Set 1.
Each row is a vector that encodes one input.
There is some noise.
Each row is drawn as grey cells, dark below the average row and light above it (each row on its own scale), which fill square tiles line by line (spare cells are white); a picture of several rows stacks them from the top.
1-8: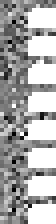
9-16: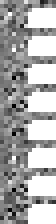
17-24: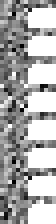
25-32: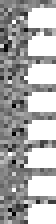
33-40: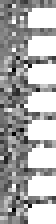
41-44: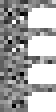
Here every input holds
a list of up to two points on a 5-point line.
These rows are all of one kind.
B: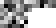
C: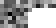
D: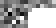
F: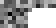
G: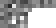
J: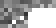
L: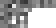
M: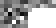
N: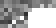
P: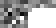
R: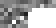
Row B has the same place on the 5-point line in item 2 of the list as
C, F, G and L.
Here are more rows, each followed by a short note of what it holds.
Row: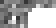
a list of one item
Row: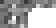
a list of one item
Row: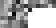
the empty list
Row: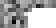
a list of two items
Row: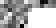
a list of two items
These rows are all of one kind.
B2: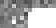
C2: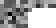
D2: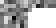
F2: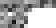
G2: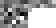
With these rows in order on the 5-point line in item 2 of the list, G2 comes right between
C2 and D2.
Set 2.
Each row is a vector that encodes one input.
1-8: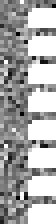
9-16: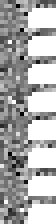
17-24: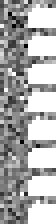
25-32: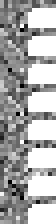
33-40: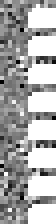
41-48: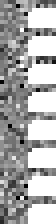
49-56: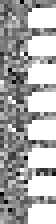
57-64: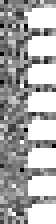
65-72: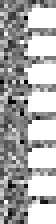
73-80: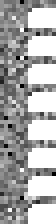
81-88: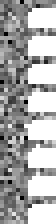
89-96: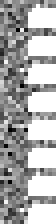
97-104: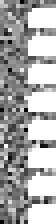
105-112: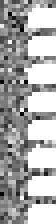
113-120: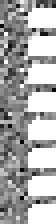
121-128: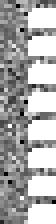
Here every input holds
either a point on a 10-point line, or a point on a 15-point line.
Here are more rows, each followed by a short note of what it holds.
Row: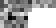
a point on a 10-point line
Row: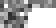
a point on a 10-point line
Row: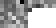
a point on a 15-point line
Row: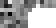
a point on a 10-point line
